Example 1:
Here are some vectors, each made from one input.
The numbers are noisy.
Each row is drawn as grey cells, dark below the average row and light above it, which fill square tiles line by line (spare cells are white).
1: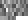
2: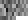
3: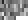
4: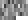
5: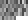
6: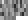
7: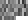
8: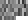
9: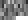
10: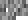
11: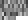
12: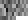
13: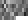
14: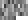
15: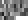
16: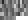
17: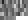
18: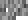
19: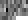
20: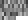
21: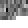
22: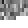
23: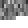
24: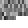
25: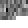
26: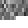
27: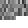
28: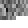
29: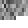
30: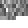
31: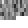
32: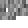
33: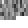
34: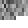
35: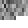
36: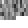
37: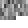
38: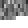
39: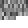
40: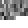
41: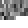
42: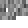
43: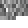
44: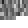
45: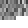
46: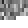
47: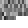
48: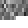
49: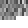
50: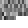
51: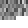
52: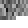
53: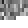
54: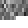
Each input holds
four true/false values.
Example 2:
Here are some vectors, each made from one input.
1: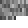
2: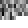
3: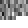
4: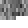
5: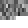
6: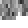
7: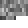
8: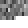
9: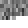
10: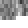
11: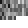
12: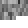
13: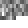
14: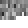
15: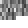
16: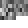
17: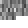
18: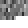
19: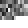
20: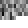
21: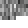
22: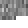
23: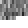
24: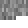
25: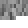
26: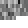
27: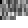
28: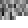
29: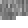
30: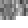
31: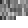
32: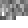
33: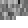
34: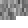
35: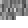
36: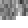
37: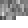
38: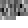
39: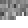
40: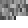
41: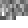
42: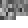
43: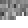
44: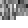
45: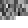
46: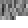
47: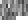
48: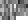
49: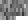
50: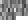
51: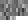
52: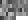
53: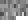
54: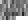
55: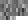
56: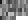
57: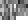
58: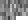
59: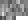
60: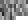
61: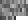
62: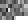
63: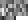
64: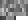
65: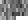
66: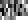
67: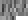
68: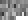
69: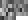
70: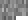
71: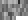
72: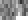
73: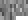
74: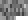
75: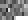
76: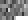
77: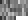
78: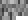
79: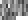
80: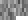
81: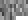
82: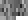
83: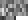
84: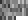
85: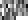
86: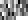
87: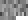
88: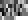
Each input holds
a node of a 16-node tree.
